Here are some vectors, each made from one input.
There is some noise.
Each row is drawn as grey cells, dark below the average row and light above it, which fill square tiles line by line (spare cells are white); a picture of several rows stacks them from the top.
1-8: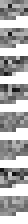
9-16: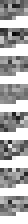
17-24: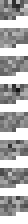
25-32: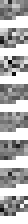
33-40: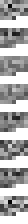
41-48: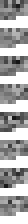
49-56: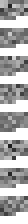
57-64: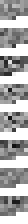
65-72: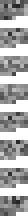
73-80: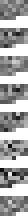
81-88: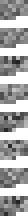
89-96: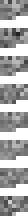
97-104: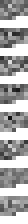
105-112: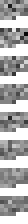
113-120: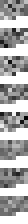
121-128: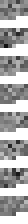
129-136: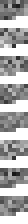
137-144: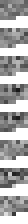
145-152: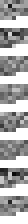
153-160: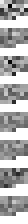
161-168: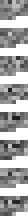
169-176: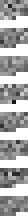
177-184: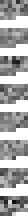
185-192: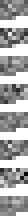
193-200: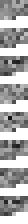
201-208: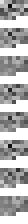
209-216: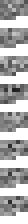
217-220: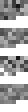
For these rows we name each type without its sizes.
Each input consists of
a point on a line.
